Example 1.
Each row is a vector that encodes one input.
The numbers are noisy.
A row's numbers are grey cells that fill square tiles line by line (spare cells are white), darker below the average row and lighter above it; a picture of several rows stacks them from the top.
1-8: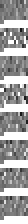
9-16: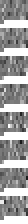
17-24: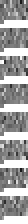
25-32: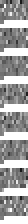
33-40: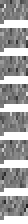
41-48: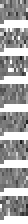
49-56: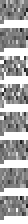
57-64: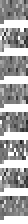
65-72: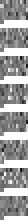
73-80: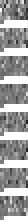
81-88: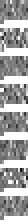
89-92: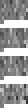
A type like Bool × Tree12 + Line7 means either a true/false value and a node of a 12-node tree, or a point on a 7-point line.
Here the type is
List2(Line4).
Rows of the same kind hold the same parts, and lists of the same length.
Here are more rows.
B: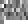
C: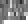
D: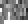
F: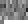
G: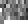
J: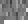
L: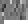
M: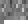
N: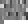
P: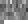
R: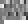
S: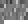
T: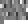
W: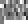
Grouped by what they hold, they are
B, C, F, L, P
D, G
J, M, N, R, S, T, W

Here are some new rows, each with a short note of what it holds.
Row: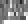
a list of two items
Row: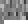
a list of one item
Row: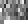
the empty list
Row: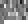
a list of two items
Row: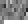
a list of two items
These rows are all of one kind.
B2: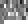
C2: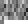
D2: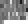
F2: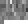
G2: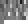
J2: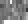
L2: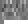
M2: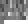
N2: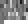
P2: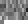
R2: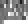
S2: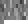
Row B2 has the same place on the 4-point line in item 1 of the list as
D2, F2, J2 and N2.
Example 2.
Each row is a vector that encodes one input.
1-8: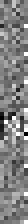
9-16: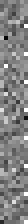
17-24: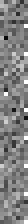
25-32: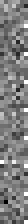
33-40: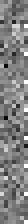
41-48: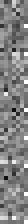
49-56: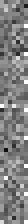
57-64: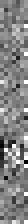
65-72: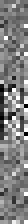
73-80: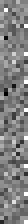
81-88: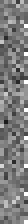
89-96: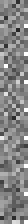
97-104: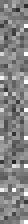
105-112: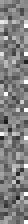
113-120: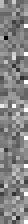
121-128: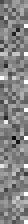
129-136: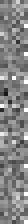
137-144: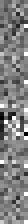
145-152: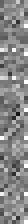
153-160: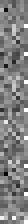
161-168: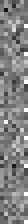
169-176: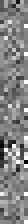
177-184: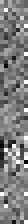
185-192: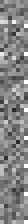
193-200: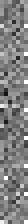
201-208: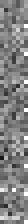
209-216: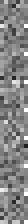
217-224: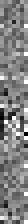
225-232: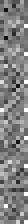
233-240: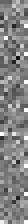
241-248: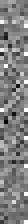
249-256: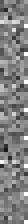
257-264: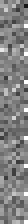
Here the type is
Label8 × Label9 + Unit.
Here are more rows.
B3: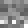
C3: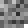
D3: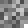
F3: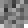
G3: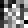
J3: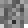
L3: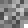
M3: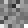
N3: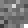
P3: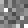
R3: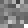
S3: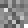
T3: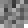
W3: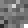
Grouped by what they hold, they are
B3, C3, D3, F3, J3, L3, M3, N3, P3, R3, S3, T3, W3
G3

